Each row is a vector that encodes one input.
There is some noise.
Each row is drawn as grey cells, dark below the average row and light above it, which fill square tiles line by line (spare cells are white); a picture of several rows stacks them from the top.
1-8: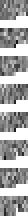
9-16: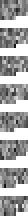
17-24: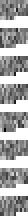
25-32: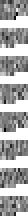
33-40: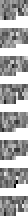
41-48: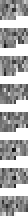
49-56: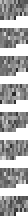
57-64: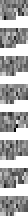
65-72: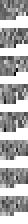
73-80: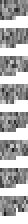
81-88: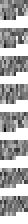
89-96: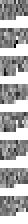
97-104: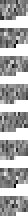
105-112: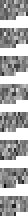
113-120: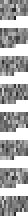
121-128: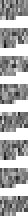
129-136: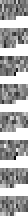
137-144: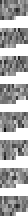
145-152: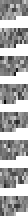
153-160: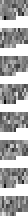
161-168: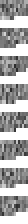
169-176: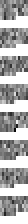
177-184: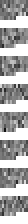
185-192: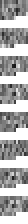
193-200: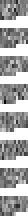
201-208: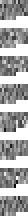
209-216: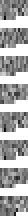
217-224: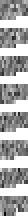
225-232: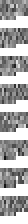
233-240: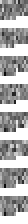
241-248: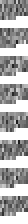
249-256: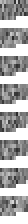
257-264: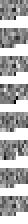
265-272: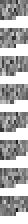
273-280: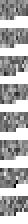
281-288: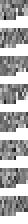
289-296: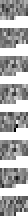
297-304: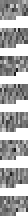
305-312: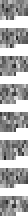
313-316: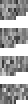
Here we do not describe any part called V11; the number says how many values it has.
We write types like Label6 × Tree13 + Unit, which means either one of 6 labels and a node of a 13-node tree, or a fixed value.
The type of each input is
((Bool × Bool × Bool + Unit) × Line8 + V11) × Label6.
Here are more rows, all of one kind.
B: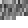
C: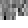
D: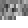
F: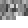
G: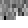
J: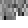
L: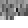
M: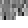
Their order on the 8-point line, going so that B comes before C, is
F, B, C, M, D, G, L, J.
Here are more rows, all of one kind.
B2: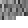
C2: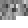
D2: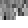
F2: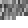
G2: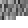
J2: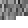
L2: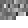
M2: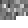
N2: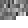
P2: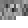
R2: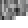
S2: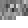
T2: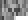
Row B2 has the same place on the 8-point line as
D2, J2, P2 and S2.
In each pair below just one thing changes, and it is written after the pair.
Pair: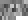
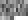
the label
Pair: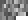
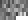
the place on the 8-point line
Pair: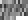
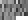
the place on the 8-point line
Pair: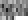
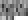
the place on the 8-point line
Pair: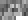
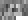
one of the three true/false values
